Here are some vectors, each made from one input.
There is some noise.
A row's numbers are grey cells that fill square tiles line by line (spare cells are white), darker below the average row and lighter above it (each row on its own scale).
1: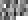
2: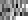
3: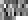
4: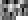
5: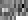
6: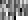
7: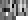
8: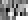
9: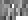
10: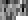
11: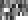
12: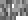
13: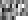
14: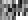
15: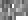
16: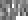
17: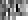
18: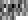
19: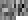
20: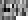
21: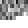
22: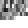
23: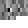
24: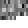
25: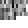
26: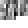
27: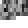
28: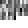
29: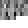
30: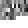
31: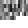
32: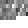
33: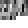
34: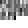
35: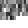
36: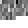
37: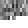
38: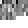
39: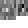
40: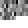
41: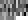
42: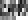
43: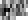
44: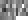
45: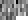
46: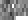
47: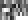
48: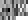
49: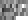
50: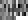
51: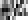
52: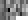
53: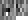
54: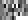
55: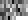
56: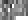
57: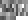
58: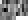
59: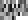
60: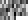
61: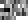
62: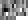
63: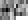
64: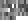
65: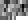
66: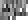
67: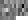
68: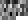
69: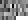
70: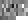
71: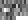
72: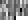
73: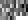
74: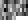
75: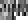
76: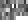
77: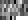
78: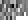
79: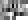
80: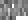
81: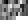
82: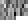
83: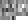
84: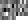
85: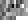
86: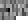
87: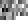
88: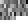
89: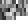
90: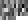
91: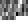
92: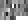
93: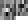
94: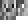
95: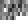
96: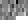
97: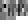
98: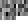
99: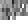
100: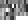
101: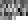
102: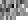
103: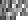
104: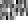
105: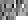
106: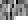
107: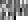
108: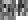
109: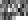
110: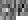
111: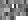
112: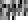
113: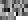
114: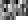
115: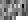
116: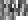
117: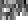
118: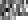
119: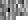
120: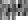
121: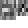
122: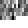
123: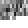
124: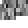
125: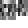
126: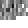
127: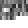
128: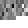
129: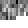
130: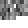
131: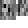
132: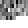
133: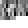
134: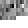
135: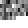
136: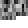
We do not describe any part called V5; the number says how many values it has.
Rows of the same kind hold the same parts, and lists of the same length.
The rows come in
3 kinds.
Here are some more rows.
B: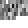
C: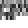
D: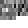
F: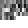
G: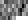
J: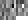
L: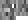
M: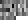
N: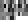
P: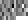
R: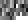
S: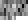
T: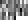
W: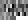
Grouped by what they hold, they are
B, G, J, M, P, S
C, D, F, L, N, R, W
T

